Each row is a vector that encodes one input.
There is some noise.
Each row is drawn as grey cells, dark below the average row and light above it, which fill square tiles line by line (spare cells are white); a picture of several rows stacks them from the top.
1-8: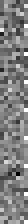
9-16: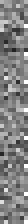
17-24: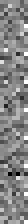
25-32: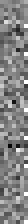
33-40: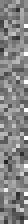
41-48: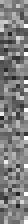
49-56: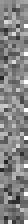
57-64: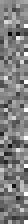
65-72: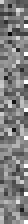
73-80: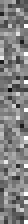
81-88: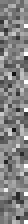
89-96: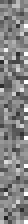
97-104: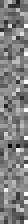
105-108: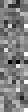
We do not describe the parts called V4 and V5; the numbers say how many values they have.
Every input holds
either a value of V4 and a value of V5, or a list of up to two points on a 6-point circle.
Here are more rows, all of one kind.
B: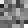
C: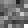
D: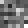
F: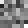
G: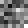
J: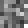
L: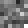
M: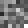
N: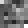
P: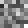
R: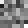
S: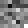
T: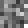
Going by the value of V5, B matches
F, P and R.
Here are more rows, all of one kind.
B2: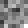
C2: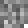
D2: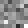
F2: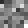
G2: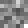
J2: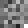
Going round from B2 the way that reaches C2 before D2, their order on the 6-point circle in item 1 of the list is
B2, J2, C2, D2, G2, F2.
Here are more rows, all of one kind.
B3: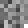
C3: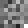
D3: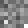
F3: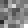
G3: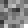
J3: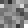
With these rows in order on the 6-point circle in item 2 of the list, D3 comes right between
C3 and F3.
